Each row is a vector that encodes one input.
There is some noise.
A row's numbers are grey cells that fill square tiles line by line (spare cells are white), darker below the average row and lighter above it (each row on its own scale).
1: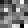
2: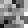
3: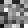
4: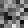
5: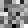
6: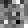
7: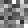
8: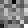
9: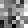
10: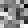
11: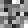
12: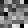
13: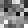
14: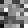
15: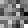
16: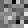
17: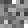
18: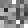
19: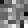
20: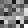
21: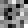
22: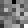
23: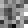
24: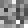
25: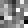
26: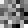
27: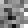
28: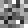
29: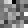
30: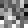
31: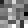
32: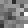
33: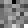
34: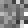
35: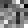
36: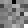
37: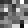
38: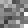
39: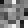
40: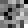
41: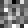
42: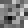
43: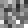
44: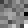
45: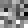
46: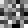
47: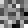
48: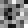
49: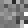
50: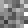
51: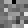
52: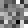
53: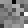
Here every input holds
either a fixed value, or one of 6 labels and a true/false value.
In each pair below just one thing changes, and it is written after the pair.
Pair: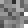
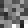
the true/false value
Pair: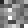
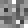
the true/false value
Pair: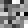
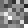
the true/false value
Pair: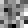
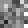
the label
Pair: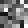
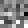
the label
